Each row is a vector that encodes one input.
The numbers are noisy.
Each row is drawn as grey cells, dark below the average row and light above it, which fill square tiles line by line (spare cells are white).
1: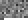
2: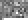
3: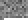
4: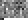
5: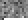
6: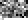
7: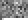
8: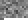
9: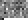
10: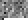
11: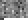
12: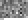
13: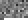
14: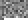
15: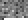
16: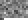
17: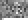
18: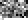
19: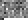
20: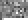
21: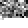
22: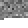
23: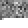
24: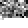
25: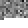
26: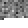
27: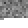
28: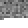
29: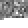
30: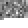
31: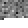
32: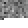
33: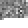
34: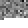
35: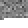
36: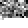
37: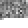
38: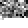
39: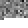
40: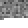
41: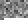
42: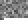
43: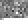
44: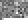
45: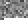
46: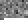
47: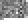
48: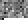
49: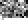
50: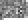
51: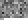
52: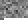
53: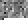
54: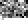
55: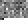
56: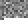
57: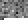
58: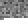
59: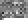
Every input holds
either a fixed value, or a point on a 3-point line, a point on a 6-point line and a node of a 7-node tree.
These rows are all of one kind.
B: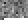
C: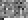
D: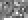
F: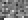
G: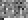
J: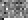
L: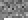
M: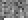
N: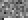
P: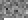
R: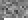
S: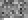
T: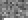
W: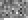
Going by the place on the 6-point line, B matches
M, P and W.
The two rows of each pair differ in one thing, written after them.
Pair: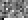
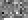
the node of the tree
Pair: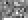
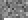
the node of the tree
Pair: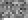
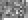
the place on the 6-point line
